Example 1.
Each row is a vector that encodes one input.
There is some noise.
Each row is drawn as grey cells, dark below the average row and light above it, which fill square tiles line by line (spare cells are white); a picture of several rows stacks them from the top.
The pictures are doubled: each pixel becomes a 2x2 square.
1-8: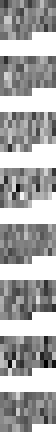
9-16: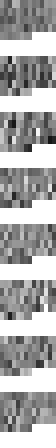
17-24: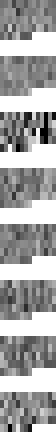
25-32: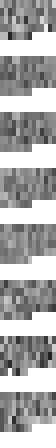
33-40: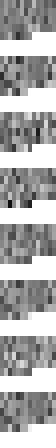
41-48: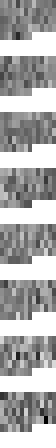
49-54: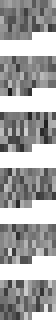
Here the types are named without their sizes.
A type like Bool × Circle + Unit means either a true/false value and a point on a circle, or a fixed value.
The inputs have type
Label.
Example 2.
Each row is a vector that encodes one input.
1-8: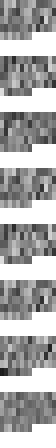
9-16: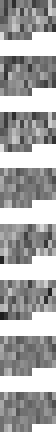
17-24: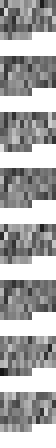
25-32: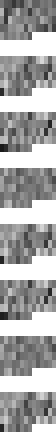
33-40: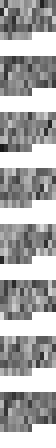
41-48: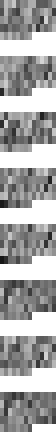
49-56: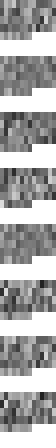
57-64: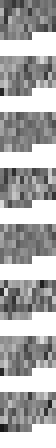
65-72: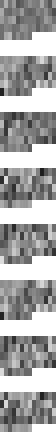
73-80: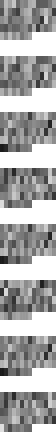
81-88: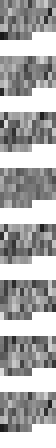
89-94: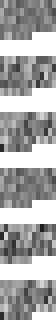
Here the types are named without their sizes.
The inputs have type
Tree.
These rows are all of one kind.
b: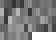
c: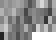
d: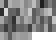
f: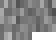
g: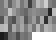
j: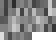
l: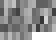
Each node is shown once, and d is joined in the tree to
l.
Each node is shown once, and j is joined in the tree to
b.
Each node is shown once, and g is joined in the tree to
c.
